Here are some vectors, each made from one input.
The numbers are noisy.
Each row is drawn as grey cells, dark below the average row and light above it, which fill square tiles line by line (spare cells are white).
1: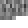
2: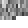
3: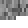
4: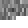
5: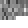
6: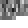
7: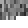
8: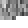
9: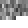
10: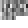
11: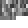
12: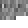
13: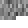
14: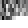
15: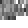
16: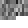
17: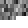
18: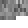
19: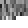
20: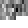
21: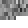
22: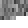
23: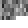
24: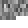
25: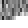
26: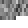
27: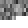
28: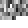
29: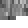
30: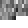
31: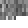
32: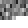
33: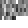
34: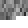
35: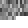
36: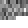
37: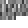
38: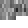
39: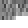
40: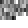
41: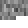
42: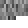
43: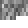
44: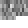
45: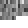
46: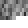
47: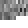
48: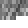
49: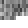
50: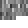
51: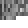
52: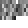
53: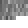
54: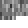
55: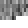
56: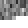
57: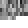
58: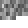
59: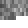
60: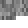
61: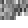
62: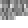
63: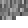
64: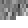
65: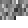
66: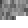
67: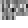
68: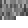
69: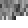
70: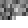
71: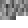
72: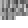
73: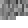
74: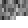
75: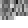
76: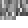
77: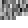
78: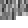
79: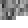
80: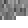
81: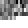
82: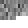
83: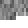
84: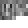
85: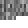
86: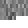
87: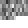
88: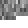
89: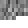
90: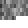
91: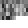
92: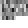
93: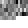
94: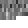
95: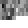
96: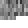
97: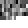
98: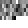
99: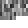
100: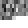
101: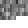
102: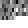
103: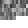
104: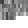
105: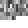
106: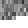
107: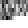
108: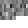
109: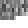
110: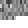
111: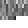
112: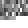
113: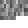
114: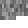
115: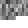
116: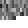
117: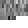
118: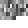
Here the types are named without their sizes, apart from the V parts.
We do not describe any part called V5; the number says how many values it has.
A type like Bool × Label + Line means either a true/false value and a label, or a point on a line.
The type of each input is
(Bool × Bool × Bool + Line) × Circle + V5.
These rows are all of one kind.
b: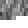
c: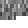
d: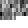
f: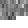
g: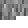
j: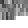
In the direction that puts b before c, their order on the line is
g, d, b, j, f, c.
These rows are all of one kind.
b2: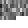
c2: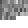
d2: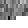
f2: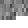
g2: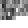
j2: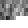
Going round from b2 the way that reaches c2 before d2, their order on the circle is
b2, c2, f2, j2, d2, g2.
